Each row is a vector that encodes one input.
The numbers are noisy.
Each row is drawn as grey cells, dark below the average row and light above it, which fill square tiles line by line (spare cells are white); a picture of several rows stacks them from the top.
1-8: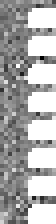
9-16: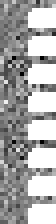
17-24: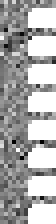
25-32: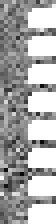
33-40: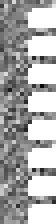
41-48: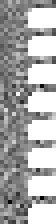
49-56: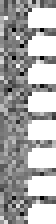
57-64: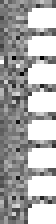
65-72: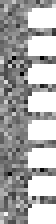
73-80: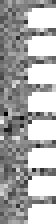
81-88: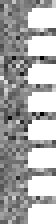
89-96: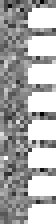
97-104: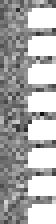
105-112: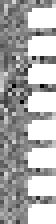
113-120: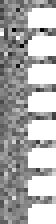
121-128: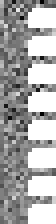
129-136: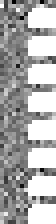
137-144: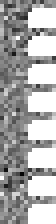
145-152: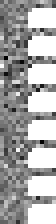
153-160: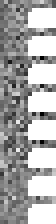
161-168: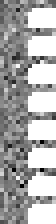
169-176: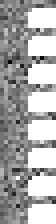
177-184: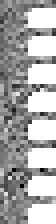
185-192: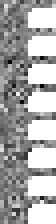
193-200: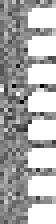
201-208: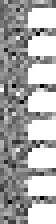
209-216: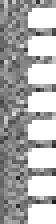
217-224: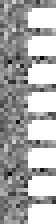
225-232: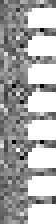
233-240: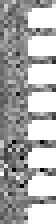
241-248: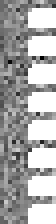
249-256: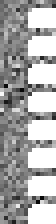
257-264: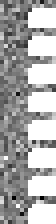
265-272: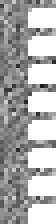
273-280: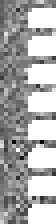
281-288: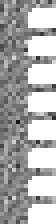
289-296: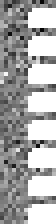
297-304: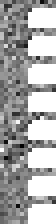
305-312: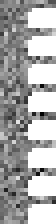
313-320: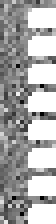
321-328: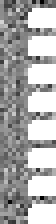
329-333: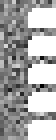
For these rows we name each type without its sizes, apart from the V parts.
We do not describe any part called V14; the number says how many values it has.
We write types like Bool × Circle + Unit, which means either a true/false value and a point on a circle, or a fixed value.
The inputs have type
Bool × V14 + Tree + Unit.
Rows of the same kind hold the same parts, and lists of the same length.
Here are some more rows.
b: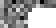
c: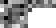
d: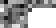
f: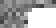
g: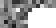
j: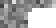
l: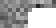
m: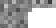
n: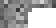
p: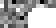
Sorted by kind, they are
b, g, p
c, d
f, j, l, m, n

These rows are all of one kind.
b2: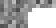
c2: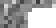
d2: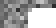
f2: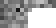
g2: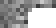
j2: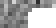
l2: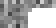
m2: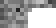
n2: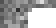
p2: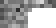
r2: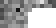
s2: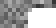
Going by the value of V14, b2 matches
f2, m2, p2 and r2.
